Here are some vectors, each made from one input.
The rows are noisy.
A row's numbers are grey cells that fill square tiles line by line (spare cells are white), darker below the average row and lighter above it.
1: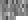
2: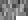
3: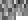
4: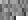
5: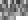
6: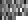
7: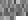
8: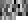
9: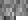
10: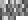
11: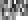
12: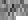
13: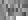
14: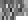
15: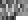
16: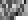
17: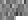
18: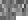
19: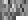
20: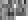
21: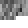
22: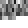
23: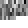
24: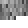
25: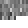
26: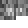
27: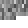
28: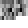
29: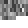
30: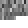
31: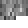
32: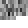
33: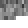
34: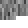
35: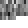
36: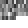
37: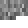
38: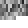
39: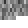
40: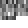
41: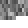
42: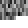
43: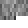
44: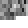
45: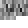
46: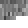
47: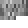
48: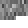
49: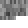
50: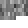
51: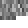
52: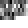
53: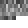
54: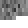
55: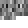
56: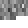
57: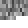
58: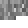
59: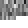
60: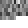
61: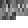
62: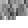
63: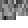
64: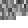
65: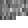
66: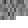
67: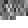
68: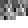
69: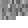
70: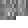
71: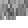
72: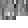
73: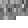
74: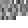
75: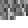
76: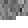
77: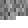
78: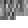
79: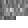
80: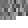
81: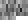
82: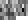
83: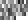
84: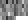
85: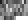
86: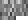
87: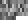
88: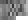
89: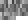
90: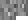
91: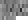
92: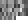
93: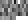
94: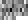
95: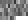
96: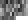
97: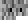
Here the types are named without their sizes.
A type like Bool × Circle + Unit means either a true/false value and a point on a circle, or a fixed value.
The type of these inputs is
(Label × Label + Unit) × Line.
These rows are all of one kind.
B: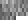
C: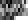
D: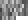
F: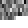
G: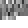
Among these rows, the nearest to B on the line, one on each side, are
D and F.
